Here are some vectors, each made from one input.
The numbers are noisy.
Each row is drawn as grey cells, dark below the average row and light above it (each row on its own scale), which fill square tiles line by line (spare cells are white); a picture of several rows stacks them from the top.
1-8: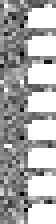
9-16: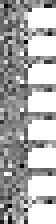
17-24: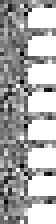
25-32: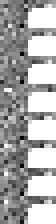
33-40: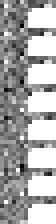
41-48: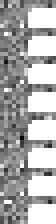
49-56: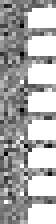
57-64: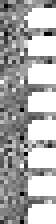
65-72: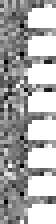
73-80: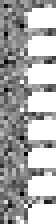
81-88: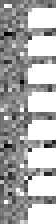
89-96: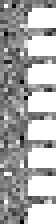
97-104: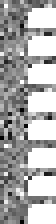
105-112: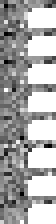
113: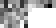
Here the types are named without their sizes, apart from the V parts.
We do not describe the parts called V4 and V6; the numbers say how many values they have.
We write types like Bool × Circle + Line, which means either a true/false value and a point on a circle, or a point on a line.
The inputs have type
Bool × Label × V4 × V6.
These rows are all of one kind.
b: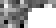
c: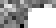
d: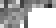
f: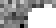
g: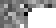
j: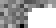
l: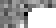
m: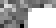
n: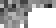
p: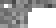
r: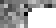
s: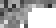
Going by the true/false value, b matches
c, f, j and m.
